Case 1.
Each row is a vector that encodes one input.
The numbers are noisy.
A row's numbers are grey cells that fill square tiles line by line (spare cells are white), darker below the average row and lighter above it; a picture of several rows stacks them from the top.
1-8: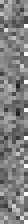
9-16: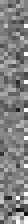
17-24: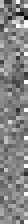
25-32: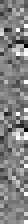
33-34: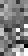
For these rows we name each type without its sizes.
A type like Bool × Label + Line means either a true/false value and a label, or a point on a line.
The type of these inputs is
Line × Line + Unit.
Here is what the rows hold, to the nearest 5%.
About 15% of them hold a fixed value. The rest hold a point on each of two lines.
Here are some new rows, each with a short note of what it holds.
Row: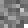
a point on each of two lines
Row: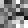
a fixed value
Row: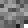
a point on each of two lines
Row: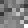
a point on each of two lines
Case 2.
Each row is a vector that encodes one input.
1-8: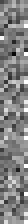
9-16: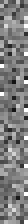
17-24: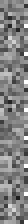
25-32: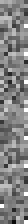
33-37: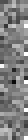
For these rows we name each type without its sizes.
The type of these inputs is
Label.
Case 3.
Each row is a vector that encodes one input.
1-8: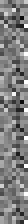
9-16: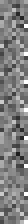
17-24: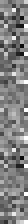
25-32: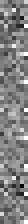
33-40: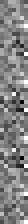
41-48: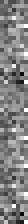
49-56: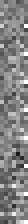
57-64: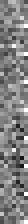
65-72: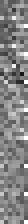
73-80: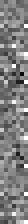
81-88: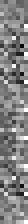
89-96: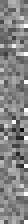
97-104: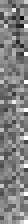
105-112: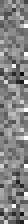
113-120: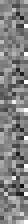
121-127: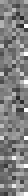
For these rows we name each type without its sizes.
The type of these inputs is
Line.
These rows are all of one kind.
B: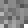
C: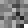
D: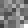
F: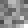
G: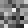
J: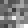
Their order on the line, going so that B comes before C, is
J, D, F, B, C, G.
